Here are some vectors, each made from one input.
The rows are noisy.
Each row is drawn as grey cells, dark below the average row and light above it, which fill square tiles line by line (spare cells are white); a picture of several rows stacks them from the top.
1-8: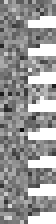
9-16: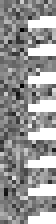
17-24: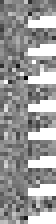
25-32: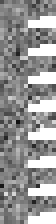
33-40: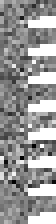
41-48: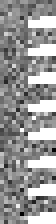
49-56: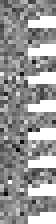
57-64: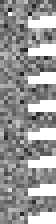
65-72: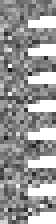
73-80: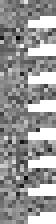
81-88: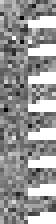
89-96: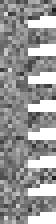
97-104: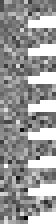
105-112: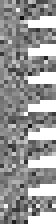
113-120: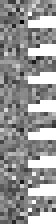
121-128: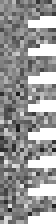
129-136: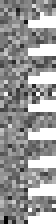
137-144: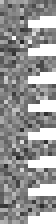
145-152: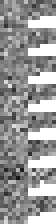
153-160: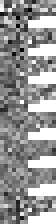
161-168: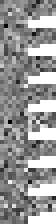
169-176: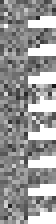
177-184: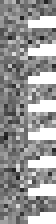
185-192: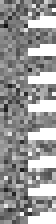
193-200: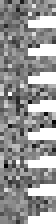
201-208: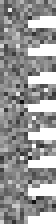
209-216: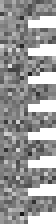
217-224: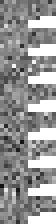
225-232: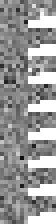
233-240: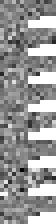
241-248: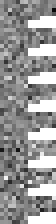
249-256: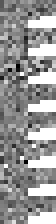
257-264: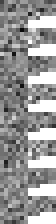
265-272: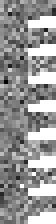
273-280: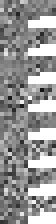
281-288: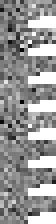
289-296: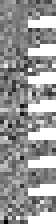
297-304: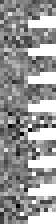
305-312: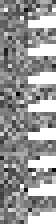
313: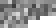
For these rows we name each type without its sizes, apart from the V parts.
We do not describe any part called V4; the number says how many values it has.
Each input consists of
either a label and a value of V4, or a node of a tree and a true/false value.
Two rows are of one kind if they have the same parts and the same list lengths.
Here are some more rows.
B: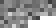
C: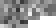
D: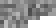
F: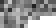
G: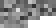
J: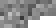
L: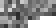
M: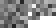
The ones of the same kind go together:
B, D, F, G, J, L
C, M

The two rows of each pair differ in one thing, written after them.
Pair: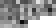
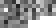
the value of V4
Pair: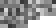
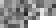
the value of V4
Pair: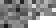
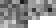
the value of V4
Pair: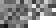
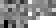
the label
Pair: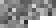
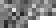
the value of V4
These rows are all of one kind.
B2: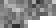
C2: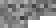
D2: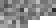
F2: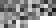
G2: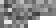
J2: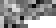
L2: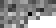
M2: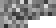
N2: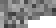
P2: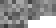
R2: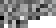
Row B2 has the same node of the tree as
J2 and P2.
